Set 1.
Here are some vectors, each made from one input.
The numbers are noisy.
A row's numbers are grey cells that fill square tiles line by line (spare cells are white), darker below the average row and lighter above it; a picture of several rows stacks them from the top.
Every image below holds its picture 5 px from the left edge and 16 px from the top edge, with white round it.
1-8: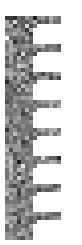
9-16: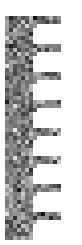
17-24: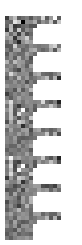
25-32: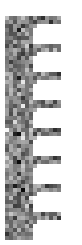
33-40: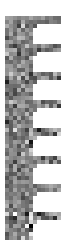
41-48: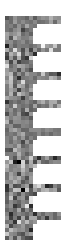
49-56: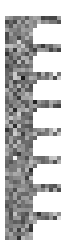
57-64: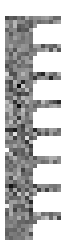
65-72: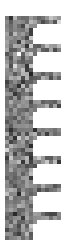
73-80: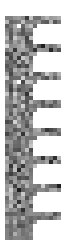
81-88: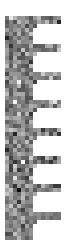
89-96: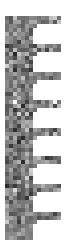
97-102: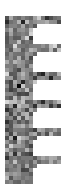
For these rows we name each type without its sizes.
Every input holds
a node of a tree.
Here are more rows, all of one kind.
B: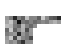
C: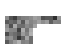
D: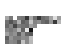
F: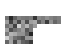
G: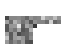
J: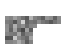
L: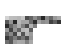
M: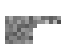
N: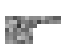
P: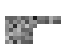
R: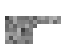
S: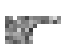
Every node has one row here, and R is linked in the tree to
G, J, P and S.
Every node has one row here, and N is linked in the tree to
B and J.
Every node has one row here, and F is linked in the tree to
P.
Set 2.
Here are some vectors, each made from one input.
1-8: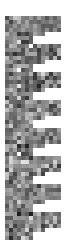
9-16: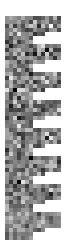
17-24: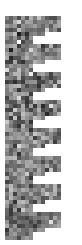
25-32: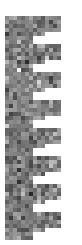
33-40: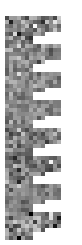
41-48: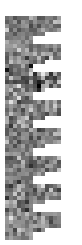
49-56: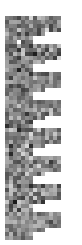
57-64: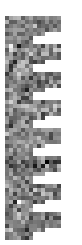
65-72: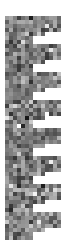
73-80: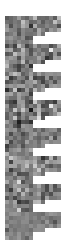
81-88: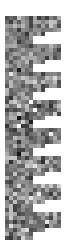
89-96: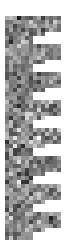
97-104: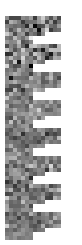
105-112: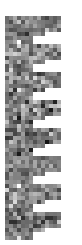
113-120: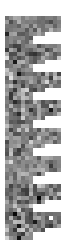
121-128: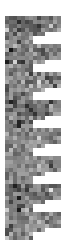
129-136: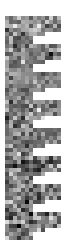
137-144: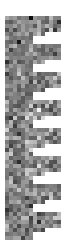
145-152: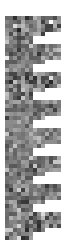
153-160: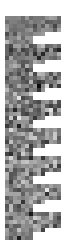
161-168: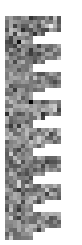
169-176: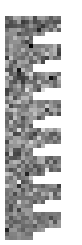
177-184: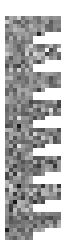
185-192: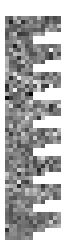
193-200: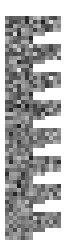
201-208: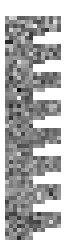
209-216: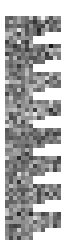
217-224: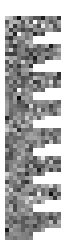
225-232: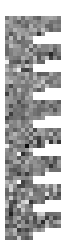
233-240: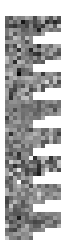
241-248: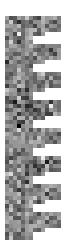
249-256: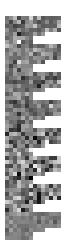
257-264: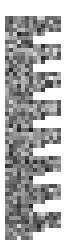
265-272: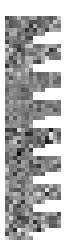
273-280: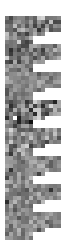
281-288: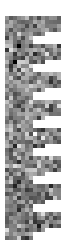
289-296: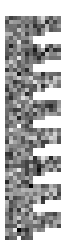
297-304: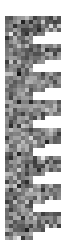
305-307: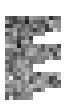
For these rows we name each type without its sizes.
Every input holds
a node of a tree.
